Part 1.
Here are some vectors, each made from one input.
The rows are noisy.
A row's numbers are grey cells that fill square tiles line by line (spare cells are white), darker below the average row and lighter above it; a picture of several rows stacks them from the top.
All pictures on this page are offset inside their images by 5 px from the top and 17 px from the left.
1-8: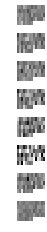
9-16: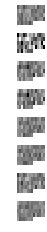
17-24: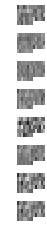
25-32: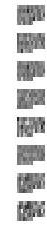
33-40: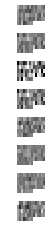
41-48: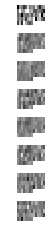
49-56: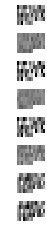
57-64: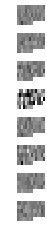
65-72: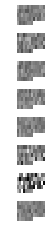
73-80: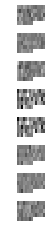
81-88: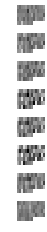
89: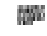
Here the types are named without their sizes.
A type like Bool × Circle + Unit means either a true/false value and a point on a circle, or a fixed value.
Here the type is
Bool × Tree.
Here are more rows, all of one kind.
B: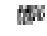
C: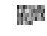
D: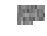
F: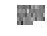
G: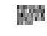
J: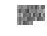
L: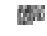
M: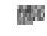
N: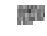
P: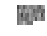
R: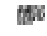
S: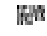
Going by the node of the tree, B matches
F, L, M and R.
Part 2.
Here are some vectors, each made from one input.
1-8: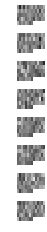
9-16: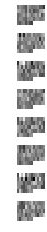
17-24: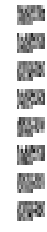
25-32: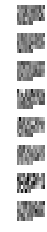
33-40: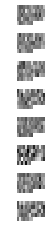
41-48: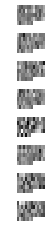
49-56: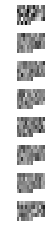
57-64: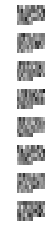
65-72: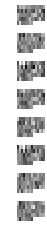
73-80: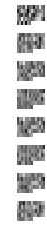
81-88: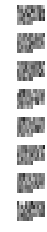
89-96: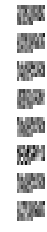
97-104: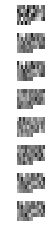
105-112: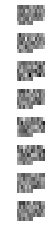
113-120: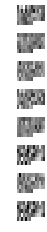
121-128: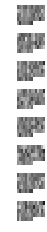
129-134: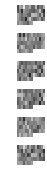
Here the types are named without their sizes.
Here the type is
List(Line × Line).
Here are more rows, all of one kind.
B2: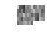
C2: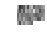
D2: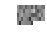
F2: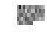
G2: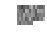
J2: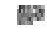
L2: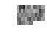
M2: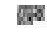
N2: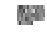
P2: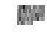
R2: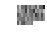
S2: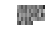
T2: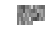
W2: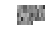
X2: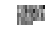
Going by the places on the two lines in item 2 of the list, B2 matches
C2, D2, N2 and S2.
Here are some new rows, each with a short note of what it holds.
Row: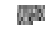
a list of two items
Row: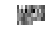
a list of one item
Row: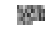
a list of one item
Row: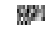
the empty list
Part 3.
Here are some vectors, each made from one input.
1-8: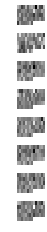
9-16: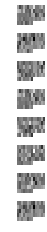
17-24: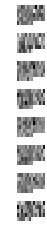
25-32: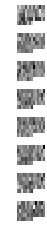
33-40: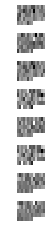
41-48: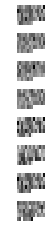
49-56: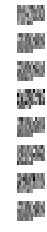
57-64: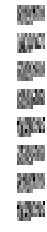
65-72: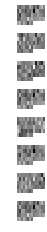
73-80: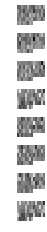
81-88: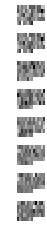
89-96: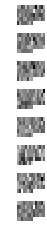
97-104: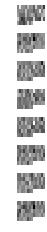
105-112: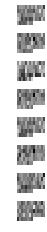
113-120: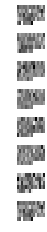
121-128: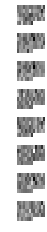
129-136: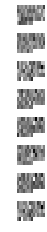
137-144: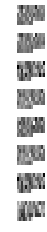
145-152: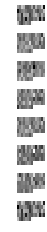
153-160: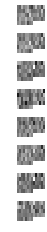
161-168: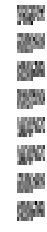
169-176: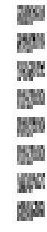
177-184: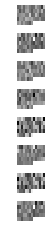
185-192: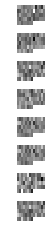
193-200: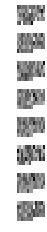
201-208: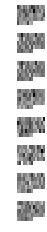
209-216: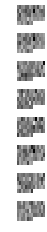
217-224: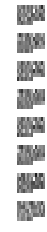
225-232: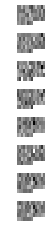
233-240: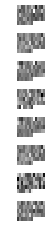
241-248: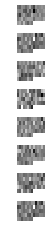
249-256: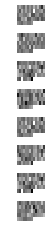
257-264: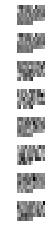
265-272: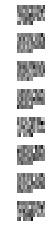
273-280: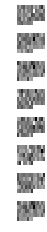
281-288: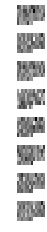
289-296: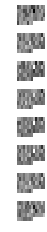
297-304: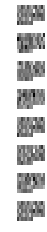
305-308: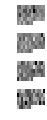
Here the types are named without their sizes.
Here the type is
Circle + Tree.
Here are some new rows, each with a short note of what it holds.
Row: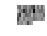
a point on a circle
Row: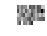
a node of a tree
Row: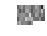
a point on a circle
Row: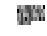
a node of a tree
